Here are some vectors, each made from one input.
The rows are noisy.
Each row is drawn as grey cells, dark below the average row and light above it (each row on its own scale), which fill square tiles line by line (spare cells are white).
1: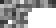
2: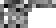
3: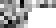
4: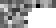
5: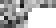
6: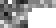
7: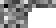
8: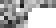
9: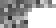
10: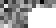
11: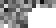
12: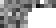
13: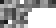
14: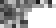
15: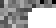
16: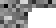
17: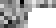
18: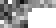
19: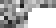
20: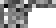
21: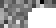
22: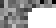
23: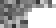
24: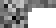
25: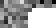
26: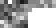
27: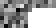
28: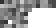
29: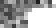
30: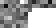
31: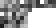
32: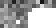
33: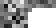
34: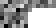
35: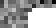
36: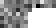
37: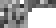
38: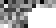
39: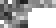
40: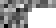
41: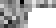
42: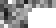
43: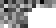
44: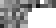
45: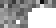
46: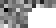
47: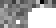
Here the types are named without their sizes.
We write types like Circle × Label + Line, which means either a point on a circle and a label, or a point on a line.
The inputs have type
Circle + Unit.
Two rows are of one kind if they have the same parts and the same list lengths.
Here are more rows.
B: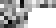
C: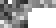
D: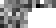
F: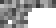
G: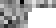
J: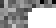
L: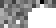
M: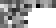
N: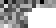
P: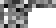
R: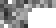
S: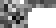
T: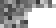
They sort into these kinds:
B, G
C, D, F, J, L, M, N, P, R, S, T

